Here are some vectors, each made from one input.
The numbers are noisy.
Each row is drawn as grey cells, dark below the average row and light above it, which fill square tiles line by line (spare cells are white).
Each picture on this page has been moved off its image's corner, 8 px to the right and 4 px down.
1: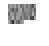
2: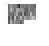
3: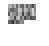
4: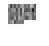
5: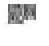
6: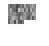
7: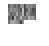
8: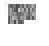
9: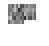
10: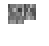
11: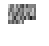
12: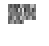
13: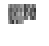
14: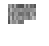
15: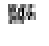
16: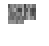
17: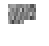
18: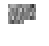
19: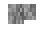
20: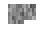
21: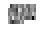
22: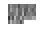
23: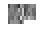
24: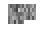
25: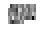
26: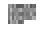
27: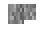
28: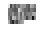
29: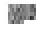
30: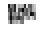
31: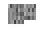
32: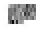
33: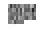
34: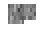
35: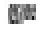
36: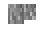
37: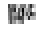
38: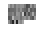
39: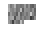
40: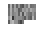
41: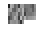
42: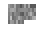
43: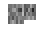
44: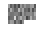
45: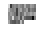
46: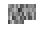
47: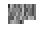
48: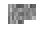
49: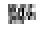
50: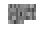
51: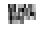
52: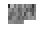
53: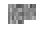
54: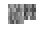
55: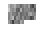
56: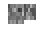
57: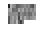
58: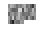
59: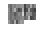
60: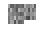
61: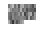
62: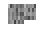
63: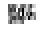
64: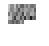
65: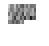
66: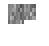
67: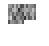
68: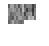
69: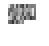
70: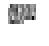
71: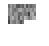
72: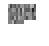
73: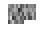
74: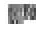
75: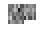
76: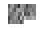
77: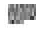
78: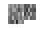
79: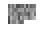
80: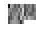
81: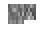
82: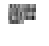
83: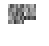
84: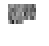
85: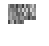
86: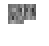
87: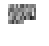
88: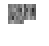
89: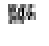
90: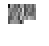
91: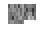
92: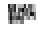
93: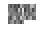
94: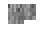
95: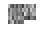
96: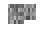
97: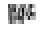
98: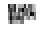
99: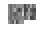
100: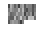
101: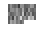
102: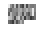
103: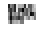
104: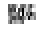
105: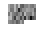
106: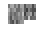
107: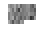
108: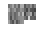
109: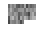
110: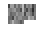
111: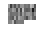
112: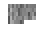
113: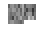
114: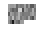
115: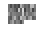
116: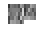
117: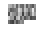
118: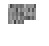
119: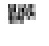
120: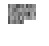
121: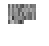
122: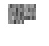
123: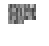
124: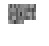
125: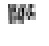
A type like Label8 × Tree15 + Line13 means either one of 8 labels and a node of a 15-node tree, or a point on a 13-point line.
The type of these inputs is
Line4 × List3(Line6).
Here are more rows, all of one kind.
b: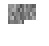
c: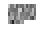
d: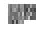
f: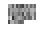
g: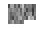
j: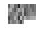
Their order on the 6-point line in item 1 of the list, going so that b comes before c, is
j, f, g, b, d, c.
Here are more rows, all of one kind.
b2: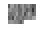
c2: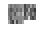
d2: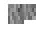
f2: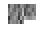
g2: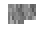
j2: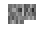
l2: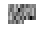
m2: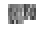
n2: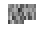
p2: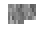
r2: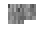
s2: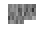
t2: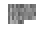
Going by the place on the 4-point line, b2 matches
f2 and s2.
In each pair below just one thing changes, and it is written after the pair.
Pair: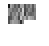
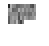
the place on the 4-point line
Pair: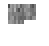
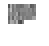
the place on the 6-point line in item 1 of the list
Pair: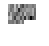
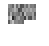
the place on the 6-point line in item 1 of the list
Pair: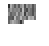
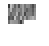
the place on the 4-point line
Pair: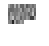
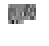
the place on the 4-point line
